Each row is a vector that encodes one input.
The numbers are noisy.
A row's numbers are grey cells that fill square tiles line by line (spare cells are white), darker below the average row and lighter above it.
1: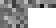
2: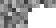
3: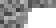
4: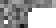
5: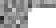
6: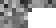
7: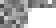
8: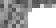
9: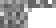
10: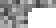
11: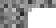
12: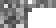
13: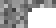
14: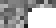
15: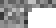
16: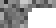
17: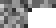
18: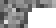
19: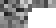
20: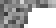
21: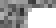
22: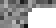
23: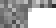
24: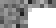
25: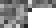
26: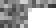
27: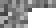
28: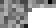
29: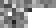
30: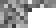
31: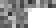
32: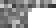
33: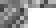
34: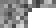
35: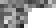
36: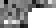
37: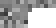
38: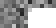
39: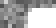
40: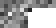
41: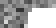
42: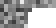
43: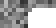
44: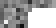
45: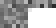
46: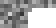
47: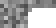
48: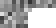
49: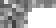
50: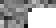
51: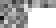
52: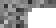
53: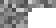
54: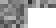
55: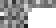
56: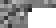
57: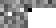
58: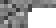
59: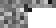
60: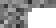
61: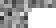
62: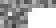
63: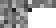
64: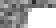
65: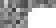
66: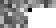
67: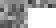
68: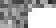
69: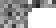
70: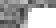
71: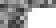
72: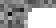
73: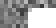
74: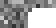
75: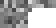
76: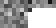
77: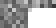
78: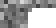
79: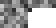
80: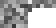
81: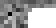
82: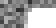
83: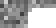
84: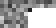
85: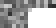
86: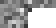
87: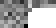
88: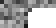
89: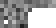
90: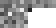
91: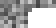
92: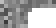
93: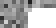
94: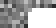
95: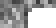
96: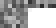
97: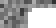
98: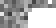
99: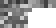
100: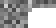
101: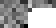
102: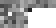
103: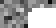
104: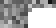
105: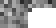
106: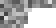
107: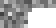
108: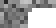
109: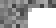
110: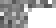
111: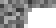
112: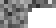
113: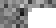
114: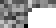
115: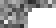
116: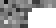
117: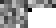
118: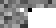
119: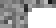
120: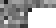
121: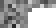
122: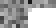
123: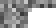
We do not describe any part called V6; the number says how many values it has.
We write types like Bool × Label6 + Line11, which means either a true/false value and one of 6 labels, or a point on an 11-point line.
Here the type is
Bool × Bool × Bool × Bool × (Line5 + V6).
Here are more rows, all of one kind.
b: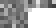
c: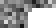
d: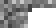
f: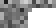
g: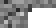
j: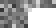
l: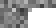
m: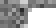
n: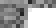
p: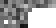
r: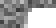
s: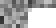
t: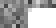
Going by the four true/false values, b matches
j and p.
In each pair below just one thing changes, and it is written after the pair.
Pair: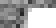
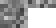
the place on the 5-point line
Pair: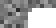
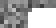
one of the four true/false values
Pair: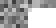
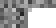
the place on the 5-point line
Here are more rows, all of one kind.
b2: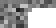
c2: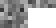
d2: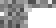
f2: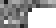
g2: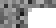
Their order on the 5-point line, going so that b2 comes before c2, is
f2, b2, g2, c2, d2.
